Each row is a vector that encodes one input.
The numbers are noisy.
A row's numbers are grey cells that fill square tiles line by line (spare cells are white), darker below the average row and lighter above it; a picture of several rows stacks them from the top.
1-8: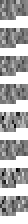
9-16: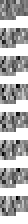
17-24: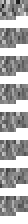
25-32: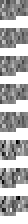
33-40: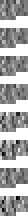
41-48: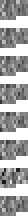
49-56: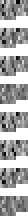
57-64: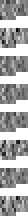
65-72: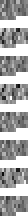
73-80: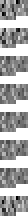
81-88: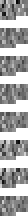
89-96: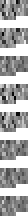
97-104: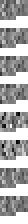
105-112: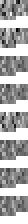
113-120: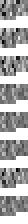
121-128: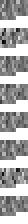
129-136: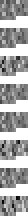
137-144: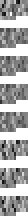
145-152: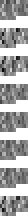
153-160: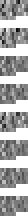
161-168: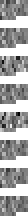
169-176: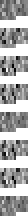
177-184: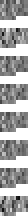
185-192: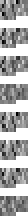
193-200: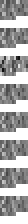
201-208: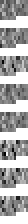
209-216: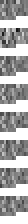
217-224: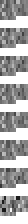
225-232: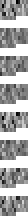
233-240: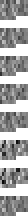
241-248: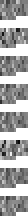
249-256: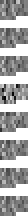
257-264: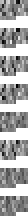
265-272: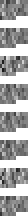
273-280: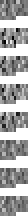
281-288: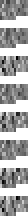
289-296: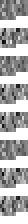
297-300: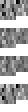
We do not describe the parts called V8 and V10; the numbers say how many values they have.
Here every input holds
either a point on each of three 7-point lines, or a value of V8 and a value of V10.
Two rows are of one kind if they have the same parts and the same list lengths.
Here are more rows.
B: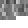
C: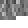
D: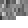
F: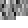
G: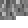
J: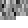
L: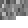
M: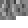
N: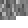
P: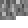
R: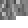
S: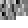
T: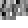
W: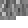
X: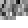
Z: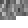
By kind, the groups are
B, C, D, G, L, M, N, P, R, W, Z
F, J, S, T, X

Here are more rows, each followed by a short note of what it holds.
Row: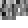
a point on each of three 7-point lines
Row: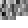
a point on each of three 7-point lines
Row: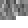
a value of V8 and a value of V10
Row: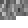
a value of V8 and a value of V10
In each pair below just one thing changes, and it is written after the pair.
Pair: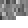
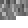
the value of V10
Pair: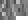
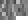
the value of V8
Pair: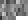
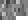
the value of V8
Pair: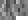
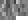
the value of V8
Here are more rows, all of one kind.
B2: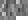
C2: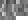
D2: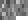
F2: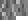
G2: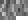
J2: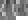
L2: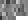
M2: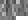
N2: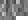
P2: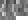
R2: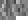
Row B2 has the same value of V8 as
C2, G2, N2 and P2.
